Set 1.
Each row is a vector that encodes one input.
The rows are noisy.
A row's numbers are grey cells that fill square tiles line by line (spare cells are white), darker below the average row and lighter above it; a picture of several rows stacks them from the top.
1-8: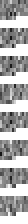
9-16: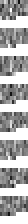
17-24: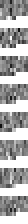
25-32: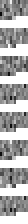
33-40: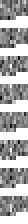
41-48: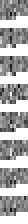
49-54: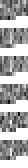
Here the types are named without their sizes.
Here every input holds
either a point on a circle, or a fixed value.
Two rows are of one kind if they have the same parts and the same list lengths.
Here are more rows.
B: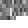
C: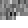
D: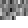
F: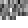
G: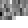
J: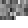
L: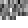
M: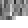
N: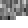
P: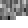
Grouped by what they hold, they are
B, C, D, G, J, M, N, P
F, L

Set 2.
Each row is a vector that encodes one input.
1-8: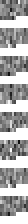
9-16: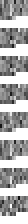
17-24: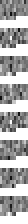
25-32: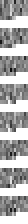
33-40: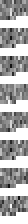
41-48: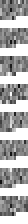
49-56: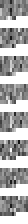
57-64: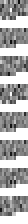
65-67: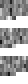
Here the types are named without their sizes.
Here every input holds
either a point on a circle, or a fixed value.
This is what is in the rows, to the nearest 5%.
About 85% of them hold a point on a circle. The rest hold a fixed value.
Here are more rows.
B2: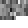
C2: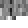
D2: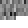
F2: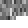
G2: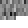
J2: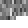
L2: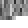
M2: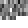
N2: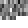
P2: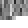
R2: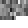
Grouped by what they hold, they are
B2, C2, D2, F2, G2, J2, L2, P2, R2
M2, N2

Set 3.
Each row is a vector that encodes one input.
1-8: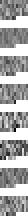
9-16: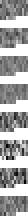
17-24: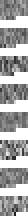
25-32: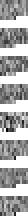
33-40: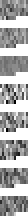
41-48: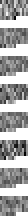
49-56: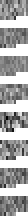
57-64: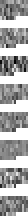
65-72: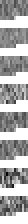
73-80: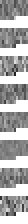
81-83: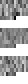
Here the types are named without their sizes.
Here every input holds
a point on a line.
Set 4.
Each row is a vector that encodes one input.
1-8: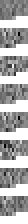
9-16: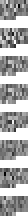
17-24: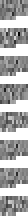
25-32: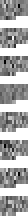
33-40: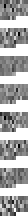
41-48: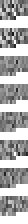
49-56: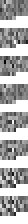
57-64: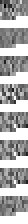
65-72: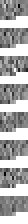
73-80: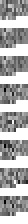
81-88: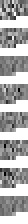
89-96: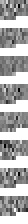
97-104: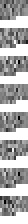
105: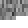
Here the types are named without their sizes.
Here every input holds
a node of a tree.
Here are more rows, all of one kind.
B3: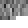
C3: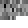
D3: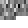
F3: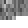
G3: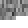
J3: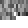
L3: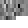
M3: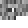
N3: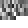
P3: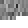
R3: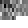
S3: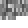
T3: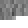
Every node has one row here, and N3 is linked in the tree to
J3.
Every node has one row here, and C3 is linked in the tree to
B3 and R3.
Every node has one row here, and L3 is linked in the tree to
D3 and F3.
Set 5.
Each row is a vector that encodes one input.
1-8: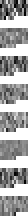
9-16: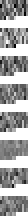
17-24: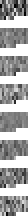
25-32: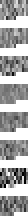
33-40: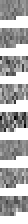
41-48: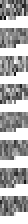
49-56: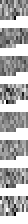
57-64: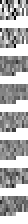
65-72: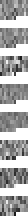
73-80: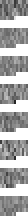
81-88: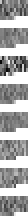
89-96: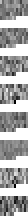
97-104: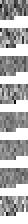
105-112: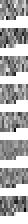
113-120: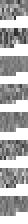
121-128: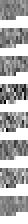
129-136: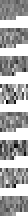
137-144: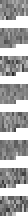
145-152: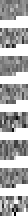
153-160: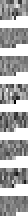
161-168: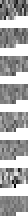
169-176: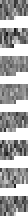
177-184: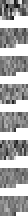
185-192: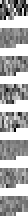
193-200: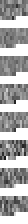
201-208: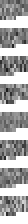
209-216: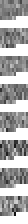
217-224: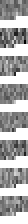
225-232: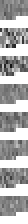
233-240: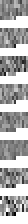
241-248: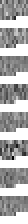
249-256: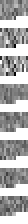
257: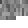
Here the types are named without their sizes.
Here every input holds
a point on a line.
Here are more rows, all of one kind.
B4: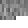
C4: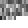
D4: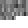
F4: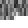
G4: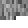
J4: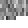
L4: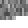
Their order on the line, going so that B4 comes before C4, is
G4, D4, B4, F4, C4, L4, J4.
